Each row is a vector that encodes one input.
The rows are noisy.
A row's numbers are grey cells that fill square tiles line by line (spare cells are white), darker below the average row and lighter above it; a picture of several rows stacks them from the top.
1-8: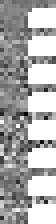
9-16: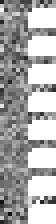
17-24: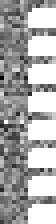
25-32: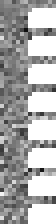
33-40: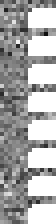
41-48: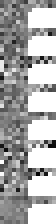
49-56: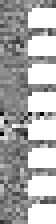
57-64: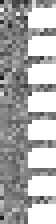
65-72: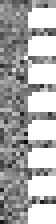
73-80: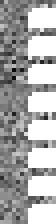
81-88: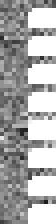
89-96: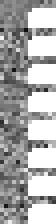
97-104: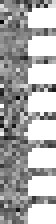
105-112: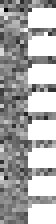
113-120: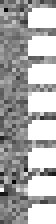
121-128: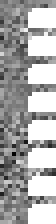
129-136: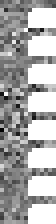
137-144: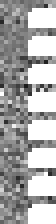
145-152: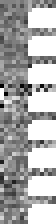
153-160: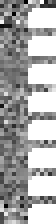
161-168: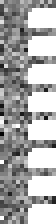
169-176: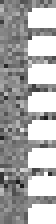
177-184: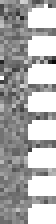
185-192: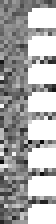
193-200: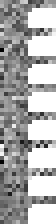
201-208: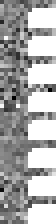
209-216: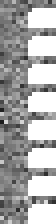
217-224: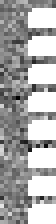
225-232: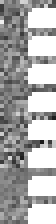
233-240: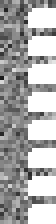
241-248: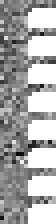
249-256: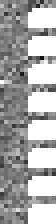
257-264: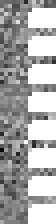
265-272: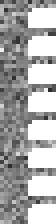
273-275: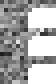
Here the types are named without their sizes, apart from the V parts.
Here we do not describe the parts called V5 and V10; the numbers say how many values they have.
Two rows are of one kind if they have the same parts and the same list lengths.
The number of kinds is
5.
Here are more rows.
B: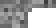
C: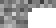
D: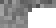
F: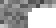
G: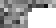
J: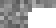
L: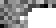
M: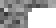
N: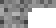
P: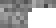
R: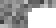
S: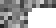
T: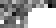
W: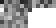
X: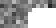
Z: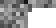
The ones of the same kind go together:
B, D, F, T
C, G, L, N, X, Z
J, R
M, P, W
S

